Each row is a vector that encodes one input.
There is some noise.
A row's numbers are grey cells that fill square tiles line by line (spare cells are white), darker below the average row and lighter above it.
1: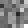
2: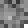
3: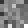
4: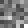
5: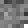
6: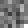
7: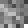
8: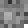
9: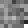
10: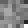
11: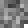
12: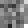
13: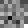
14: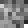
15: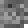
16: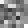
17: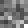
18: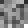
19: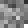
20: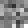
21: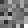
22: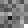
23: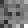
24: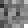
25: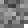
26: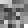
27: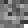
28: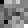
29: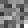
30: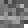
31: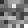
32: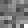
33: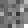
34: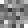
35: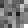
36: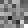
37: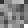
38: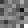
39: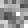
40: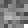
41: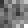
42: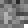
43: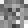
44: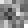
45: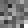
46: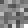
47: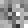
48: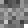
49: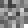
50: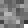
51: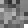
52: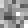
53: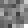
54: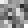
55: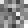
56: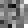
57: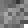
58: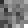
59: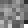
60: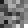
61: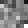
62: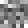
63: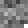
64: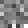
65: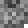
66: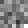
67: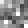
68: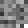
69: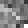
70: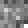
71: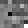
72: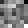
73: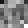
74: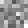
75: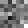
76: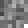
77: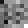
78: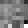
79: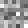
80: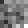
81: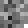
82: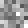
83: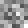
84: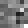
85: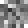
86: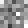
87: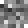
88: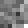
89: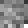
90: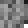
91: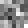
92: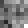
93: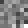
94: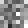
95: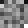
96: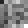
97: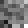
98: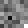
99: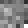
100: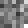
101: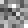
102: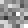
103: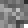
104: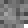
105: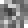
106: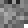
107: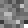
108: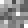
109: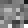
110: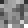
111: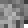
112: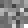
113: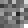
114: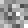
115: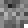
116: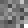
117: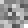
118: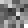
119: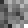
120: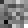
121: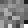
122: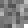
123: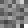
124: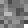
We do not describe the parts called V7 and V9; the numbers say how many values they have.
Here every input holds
a true/false value and a value of V7, together with either a point on a 4-point line, or a value of V9.
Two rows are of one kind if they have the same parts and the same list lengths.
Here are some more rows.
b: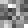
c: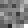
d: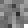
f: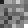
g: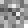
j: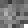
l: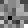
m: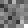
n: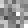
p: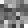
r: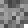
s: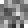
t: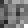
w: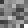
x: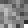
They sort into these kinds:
b, f, l, n, x
c, d, g, j, m, p, r, s, t, w

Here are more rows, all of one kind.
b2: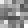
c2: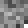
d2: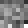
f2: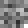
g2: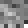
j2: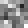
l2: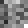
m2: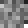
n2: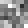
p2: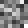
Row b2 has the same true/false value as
f2, m2 and p2.
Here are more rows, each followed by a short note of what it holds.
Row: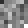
a point on a 4-point line, a true/false value and a value of V7
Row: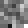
a true/false value, a value of V7 and a value of V9
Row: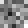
a true/false value, a value of V7 and a value of V9
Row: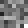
a true/false value, a value of V7 and a value of V9
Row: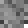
a true/false value, a value of V7 and a value of V9
